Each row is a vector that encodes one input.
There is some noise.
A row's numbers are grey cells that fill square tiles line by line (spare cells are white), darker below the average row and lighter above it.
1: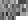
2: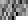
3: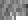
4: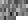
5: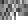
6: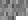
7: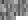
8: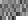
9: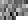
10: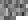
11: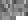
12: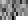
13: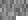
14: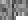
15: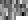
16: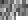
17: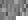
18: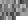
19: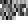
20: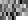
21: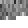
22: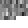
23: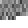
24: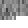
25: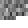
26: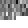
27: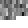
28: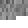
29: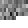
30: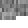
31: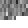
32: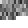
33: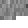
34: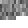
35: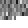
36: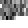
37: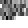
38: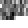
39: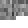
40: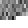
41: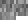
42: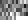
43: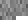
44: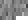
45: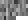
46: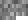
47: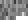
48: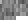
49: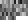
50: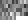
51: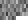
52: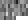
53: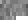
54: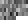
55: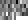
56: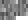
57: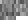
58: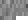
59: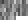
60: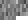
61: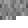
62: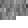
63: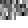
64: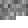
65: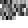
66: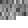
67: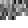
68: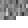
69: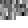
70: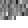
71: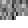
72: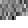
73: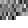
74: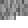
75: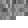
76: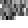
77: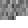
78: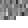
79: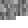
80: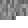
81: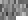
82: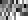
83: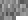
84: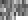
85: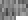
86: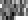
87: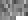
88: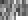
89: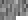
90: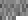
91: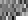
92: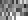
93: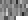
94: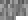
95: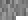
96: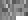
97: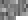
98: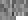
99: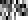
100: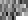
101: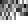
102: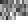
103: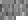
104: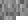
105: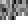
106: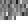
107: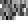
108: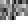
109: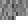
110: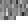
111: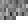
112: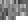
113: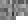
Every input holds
a list of up to three points on a 5-point line.
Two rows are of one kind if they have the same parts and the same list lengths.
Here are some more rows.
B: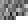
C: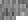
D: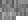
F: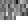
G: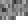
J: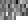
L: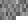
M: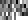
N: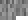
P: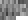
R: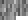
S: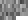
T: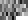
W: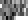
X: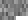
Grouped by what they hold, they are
B, F, J, M
C, L, P, R, S, T, X
D, G, N
W

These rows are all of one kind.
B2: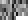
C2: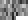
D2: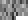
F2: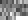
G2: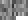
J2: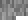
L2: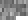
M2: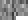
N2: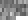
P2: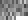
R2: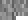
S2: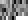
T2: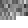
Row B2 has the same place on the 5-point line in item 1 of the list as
G2 and P2.
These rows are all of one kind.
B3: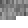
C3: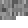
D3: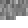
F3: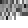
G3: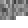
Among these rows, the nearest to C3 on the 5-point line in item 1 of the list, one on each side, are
F3 and G3.
